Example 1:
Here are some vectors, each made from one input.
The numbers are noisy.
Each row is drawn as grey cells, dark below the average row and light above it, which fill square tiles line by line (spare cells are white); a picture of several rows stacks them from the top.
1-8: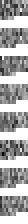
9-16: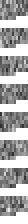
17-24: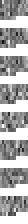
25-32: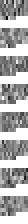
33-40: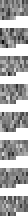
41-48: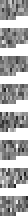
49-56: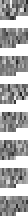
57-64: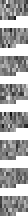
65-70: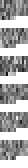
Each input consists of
a node of a 10-node tree and four true/false values.
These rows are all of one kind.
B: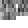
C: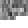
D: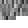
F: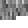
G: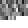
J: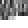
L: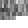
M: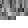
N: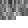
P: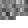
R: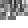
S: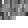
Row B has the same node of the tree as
D and M.
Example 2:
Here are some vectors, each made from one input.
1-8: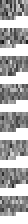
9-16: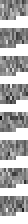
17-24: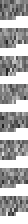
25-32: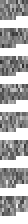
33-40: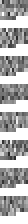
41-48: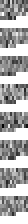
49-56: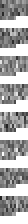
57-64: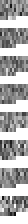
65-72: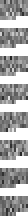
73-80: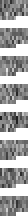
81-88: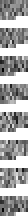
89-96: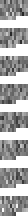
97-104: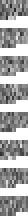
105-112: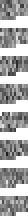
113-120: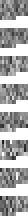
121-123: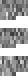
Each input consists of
four true/false values, together with either a fixed value, or a node of a 10-node tree.
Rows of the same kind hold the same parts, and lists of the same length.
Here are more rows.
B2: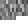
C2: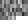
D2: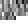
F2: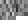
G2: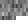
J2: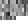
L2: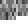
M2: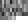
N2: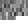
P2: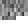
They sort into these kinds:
B2, C2, F2, M2, N2
D2, G2, J2, L2, P2

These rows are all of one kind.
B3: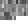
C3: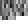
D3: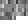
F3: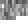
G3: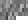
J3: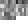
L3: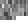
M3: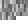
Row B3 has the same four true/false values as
D3 and L3.
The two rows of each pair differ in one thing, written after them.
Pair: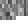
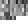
the node of the tree
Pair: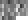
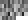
the node of the tree
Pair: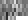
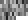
the node of the tree
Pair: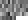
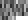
one of the four true/false values
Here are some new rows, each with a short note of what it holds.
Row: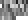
four true/false values
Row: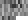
a node of a 10-node tree and four true/false values
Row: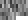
a node of a 10-node tree and four true/false values
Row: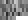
a node of a 10-node tree and four true/false values
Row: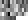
a node of a 10-node tree and four true/false values
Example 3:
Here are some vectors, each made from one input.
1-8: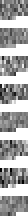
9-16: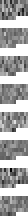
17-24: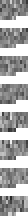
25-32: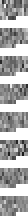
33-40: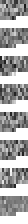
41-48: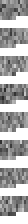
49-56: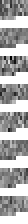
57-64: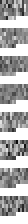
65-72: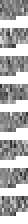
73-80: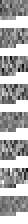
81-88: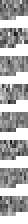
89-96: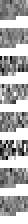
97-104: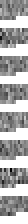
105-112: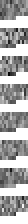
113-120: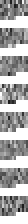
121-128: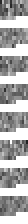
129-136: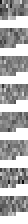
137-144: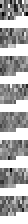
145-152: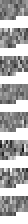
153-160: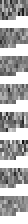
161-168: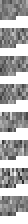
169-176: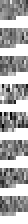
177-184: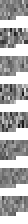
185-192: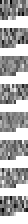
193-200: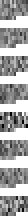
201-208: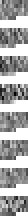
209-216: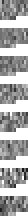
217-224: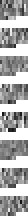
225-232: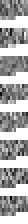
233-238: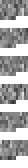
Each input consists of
a true/false value, together with either a fixed value, or a node of a 10-node tree.
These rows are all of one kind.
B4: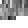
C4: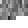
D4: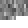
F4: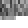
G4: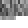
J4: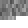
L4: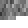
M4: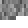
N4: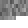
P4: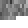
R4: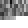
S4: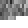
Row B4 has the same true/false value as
C4 and D4.
